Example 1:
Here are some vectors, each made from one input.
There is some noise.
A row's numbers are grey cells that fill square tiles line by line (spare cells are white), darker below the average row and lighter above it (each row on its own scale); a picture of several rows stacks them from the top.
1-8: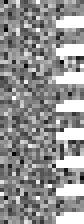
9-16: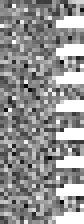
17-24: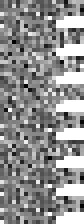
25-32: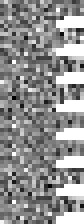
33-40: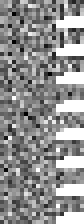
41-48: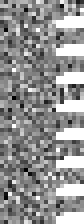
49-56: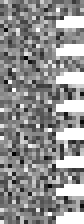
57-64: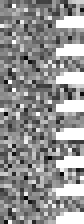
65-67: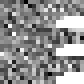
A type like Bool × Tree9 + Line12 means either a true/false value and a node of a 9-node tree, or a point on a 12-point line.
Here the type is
Line9.
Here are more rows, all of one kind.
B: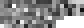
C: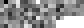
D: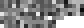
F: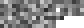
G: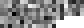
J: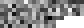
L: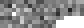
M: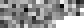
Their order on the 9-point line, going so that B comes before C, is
D, B, L, C, M, G, J, F.
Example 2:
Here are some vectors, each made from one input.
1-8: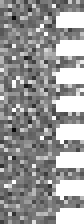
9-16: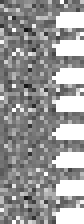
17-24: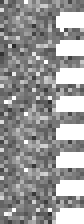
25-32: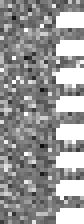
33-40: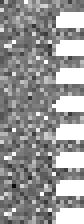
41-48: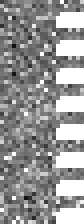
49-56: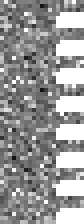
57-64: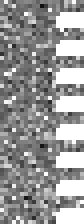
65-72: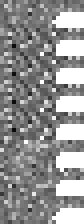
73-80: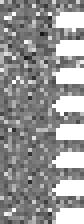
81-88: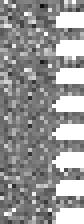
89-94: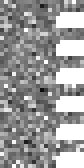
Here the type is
Label8.
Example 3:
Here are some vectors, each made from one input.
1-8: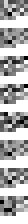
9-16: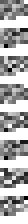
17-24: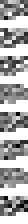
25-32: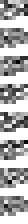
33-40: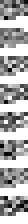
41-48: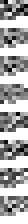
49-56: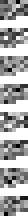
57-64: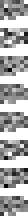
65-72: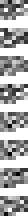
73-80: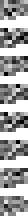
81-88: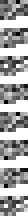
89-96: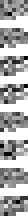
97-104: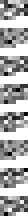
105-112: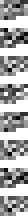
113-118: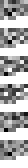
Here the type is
Circle18.
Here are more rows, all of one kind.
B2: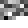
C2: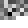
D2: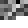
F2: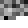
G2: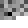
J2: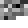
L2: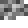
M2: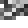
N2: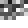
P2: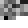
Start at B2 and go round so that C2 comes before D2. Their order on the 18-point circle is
B2, F2, P2, J2, N2, G2, C2, L2, D2, M2.
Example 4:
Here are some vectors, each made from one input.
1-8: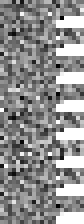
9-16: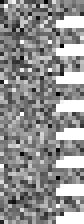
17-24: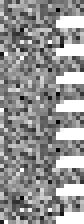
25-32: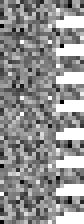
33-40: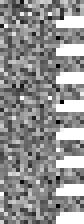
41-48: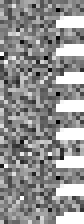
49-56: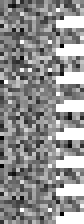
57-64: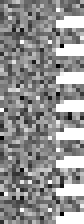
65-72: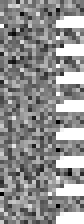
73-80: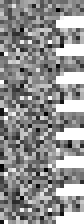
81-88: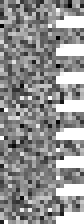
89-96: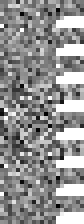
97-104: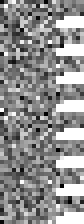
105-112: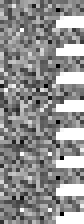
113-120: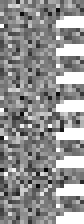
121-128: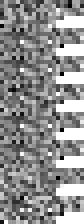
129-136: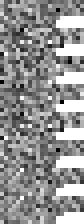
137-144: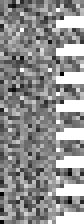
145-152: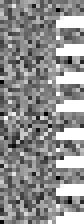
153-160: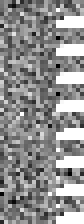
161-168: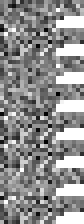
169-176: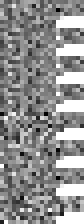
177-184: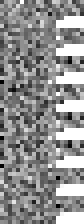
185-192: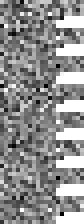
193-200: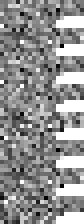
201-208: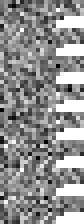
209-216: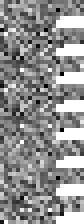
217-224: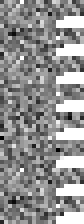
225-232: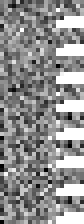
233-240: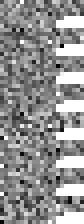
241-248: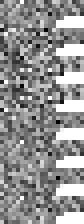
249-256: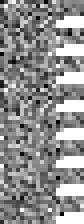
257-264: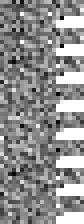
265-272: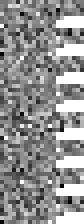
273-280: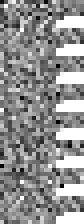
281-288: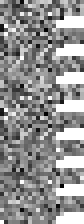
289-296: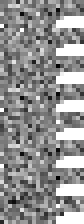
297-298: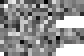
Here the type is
Line10.
